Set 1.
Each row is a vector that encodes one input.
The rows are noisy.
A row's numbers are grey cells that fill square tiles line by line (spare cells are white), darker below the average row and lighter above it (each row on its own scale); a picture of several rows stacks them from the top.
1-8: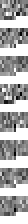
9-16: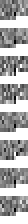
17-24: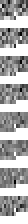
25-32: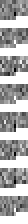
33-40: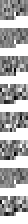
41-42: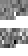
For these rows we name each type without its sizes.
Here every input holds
a point on a line.
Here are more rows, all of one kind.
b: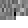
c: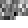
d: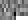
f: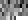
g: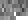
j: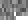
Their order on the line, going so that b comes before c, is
j, g, f, d, b, c.
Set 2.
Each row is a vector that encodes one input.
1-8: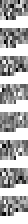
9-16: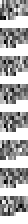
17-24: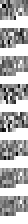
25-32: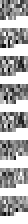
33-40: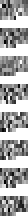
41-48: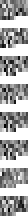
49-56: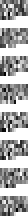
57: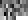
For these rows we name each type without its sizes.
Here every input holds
a point on a line.
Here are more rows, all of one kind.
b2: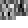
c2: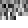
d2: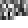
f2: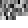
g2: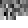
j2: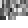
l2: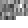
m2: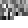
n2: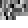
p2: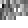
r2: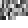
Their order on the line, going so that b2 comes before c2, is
b2, d2, m2, r2, j2, p2, l2, c2, f2, n2, g2.
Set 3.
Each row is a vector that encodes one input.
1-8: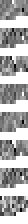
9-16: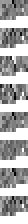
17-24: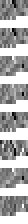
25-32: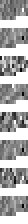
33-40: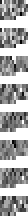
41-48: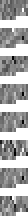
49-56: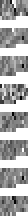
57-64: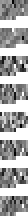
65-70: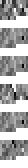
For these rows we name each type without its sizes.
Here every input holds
either a point on a circle, or a fixed value.
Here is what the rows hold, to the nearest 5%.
About 90% of them hold a point on a circle. The rest hold a fixed value.
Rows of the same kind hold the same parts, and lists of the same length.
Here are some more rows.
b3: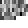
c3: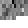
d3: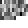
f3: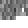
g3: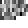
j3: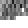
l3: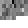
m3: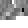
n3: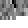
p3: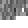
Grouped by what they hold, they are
b3, d3, g3
c3, f3, j3, l3, m3, n3, p3

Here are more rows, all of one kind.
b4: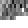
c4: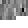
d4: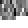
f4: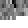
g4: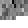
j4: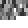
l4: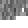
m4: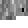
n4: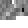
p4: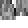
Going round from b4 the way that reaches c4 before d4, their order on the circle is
b4, g4, f4, j4, c4, m4, n4, p4, d4, l4.
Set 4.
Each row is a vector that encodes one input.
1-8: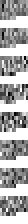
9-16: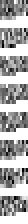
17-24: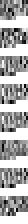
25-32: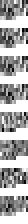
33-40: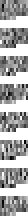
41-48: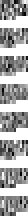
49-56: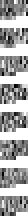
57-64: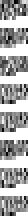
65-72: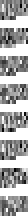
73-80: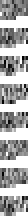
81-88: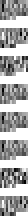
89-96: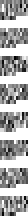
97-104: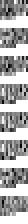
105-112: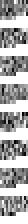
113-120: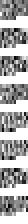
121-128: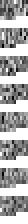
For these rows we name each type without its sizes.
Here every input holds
a node of a tree.
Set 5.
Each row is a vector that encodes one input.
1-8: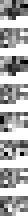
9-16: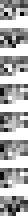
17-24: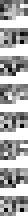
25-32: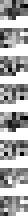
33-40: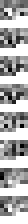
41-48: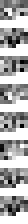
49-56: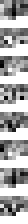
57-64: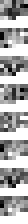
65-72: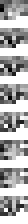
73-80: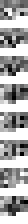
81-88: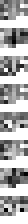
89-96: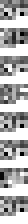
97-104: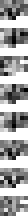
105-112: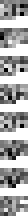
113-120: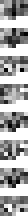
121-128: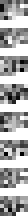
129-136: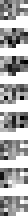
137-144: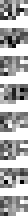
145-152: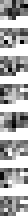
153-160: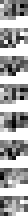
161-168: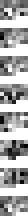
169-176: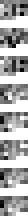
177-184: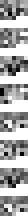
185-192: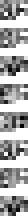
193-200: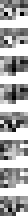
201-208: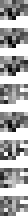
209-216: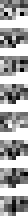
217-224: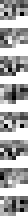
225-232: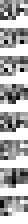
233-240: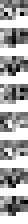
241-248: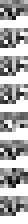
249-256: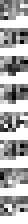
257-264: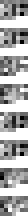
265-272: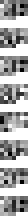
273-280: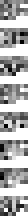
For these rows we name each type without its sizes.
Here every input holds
a point on a circle.
